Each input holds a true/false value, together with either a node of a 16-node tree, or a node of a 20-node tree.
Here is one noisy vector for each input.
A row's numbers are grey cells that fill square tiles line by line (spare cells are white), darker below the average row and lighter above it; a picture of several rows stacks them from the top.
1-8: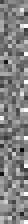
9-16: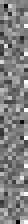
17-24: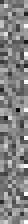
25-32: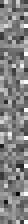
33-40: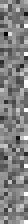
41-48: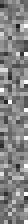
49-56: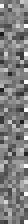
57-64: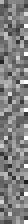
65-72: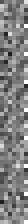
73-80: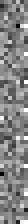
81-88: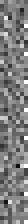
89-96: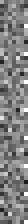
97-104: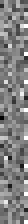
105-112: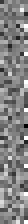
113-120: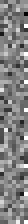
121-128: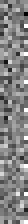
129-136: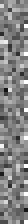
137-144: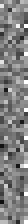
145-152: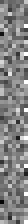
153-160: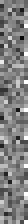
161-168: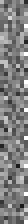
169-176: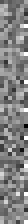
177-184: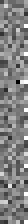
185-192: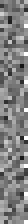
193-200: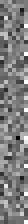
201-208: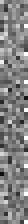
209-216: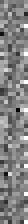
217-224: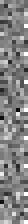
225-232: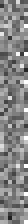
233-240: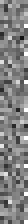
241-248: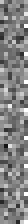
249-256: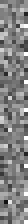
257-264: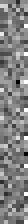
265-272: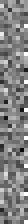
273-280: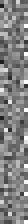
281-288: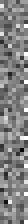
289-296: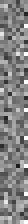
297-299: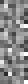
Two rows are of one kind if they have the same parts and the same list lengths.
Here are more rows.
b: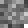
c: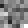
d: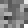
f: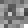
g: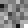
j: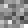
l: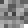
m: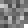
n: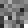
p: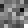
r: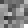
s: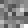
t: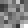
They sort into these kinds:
b, m, n, p
c, d, f, g, j, l, r, s, t

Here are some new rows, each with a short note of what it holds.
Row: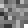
a node of a 20-node tree and a true/false value
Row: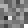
a node of a 20-node tree and a true/false value
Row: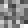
a node of a 16-node tree and a true/false value
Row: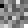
a node of a 16-node tree and a true/false value
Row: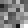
a node of a 16-node tree and a true/false value
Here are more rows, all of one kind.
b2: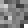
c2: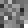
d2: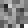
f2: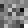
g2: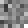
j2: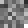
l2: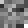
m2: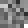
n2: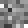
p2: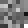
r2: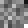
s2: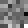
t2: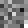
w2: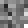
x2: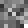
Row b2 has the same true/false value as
m2, n2, p2 and s2.
